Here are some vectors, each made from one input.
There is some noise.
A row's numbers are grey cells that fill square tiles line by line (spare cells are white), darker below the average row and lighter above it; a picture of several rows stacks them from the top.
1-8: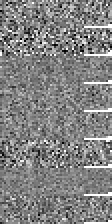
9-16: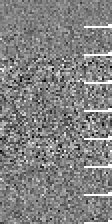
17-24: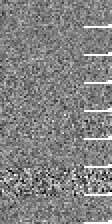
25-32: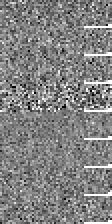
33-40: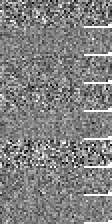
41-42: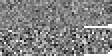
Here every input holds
a list of up to two points on a 6-point circle.
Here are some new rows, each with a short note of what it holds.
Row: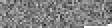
the empty list
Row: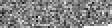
a list of one item
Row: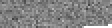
a list of one item
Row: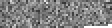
the empty list
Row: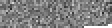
the empty list
